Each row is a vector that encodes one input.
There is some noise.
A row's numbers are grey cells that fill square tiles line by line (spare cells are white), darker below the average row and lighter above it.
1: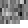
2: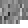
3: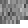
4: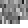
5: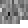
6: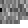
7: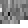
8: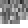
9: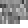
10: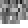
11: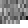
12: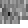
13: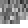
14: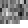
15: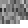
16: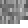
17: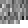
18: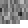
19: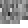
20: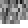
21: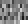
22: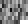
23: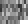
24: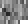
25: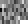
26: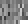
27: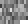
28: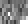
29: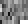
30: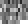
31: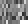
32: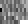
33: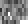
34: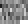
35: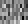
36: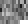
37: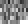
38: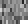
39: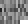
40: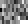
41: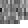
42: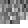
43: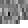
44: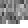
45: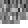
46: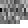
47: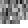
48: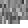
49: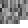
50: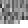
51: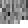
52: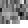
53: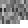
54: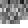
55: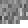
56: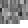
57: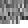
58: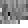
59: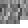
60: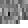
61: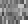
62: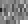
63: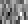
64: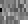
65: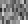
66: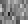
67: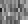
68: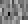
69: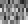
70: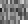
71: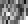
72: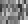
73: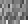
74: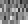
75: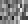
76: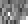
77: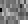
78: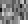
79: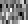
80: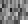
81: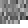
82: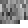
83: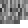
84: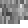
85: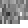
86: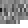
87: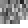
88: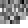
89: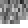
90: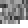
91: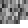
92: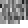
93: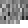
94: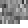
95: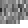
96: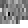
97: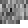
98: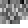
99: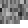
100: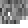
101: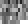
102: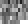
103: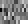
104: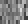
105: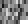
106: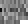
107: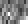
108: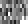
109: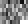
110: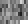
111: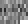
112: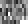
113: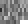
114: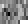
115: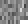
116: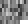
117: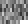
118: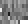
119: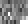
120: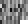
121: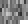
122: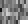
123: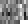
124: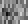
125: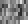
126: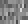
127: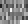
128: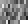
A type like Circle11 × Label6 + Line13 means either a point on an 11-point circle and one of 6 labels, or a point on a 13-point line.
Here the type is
List2(Line6) × (Tree7 + Unit).
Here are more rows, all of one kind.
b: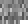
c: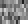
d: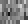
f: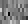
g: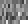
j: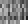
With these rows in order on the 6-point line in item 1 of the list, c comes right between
b and d.
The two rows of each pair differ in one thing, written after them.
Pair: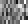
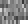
the place on the 6-point line in item 2 of the list
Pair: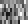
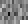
the place on the 6-point line in item 2 of the list
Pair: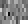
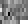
the place on the 6-point line in item 1 of the list
